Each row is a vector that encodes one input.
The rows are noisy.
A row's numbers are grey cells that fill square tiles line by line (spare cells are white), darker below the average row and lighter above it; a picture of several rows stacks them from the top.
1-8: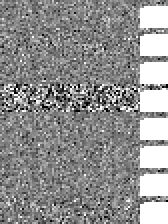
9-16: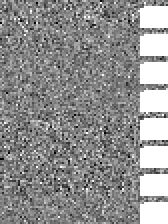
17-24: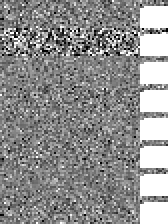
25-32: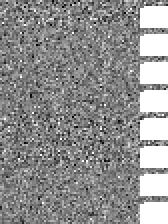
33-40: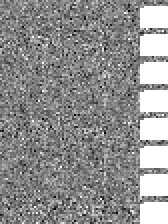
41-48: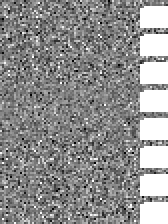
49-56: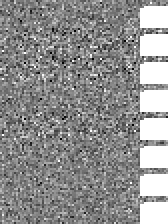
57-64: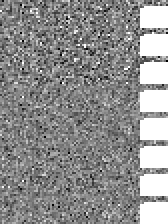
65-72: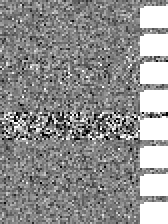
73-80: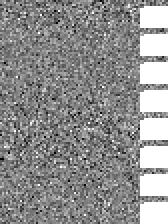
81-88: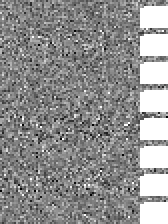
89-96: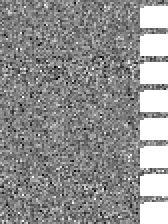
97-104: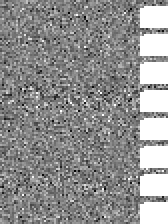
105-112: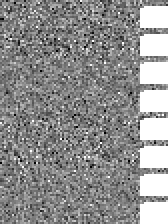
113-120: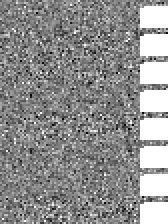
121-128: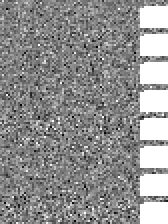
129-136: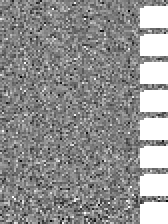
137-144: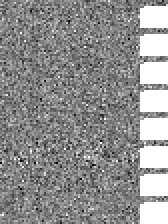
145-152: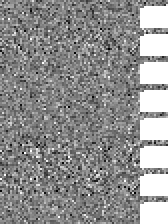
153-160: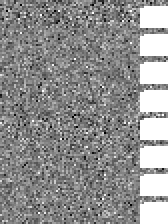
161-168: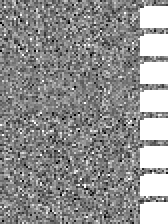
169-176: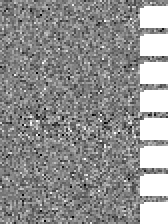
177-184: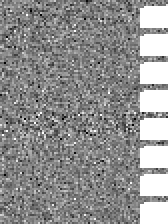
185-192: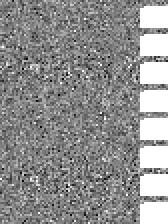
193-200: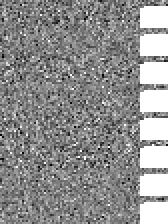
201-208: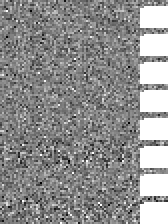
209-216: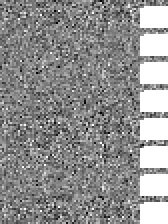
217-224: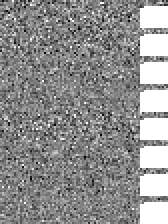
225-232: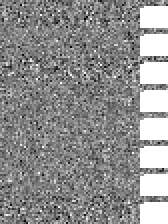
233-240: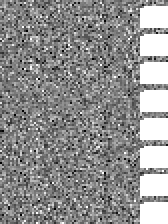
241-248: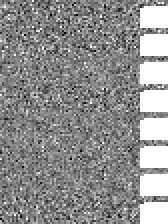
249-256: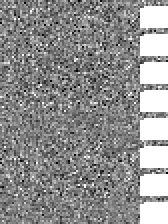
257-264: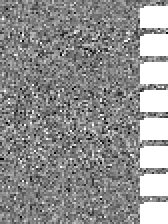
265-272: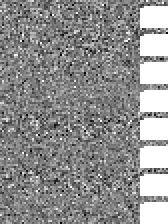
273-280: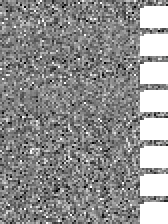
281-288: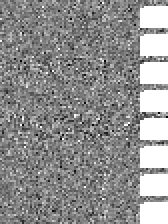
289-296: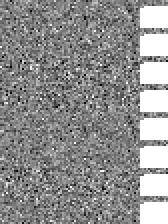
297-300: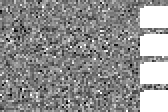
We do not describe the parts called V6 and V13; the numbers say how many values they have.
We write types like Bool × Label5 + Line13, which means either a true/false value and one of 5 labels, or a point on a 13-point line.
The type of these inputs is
(Bool × Bool × Bool × Bool × V6 + Label8) × V13 + Unit.
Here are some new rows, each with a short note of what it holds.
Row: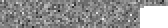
four true/false values, a value of V6 and a value of V13
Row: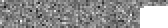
four true/false values, a value of V6 and a value of V13
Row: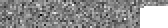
four true/false values, a value of V6 and a value of V13
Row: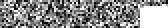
a fixed value
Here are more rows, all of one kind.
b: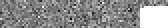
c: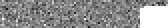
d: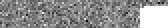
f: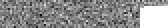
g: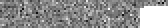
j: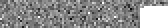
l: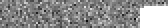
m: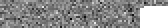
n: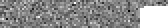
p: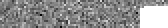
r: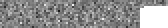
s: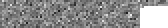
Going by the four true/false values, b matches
f and p.
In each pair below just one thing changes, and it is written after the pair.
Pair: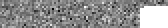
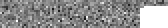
the value of V6
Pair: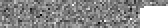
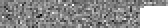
the value of V13
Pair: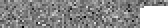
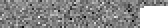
one of the four true/false values
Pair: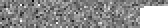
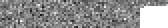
the value of V6
